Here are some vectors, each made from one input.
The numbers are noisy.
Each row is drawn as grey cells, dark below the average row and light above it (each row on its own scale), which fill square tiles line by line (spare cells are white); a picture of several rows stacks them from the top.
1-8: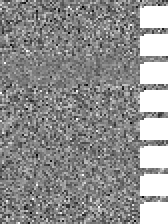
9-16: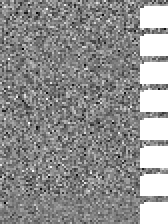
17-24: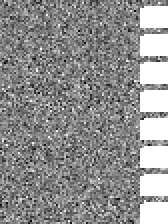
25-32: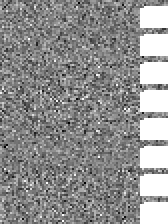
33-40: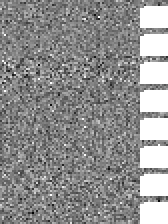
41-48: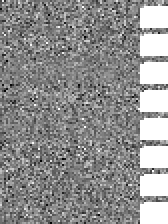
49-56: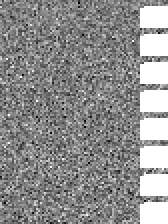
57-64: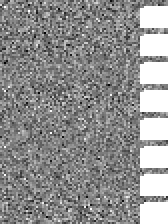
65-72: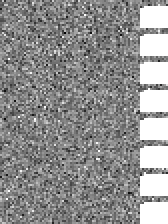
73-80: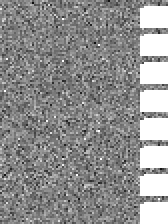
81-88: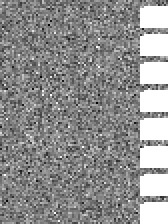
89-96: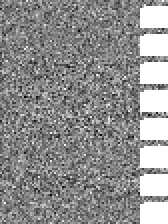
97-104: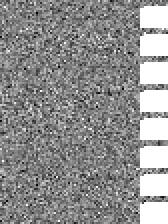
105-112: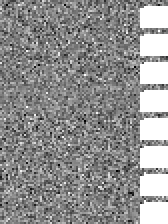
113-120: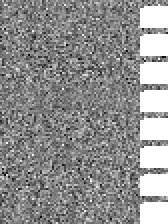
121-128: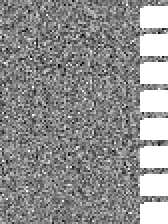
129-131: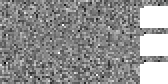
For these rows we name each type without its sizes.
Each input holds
a list of points on a line.
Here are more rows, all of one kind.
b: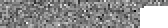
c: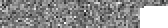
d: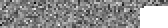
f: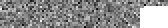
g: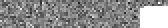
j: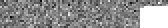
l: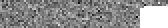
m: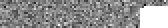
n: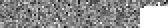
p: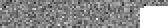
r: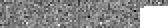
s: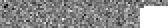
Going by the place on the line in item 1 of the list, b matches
c, d, m and p.
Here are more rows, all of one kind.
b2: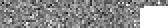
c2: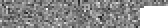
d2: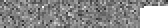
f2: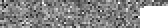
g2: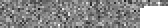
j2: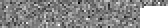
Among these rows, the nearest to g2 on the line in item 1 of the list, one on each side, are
b2 and d2.
